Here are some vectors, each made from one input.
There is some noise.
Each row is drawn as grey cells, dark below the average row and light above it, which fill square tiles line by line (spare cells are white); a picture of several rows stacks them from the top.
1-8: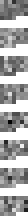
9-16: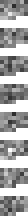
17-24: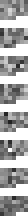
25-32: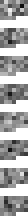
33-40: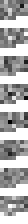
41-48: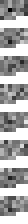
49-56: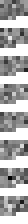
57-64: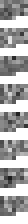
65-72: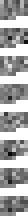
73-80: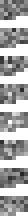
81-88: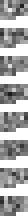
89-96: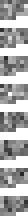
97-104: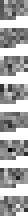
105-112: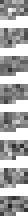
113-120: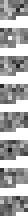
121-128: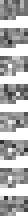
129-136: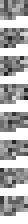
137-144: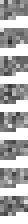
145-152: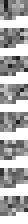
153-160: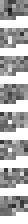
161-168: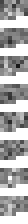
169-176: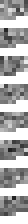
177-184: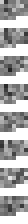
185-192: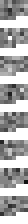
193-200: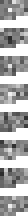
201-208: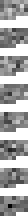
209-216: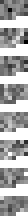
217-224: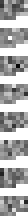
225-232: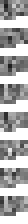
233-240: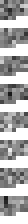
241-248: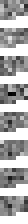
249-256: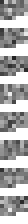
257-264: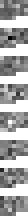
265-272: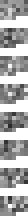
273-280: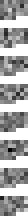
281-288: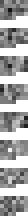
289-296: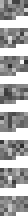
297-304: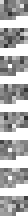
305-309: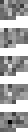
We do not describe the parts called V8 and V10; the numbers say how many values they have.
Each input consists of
a value of V8 and a value of V10, together with either one of 12 labels, or a point on a 9-point line.
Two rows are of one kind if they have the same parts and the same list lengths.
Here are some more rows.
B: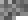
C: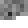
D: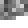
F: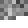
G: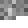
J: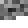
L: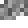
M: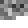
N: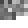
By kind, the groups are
B, C, D, J, L
F, G, M, N

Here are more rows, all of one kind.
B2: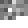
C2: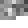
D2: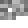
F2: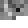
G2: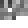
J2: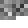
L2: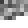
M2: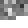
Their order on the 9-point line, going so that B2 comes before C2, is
G2, D2, B2, M2, C2, J2, F2, L2.
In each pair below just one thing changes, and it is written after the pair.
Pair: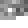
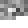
the value of V8
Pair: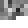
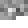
the value of V10
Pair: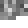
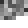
the place on the 9-point line
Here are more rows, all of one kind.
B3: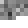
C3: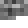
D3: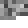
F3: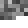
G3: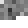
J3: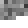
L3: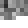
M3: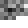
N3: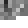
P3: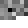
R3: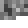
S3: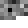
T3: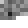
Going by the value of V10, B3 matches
D3, P3 and R3.
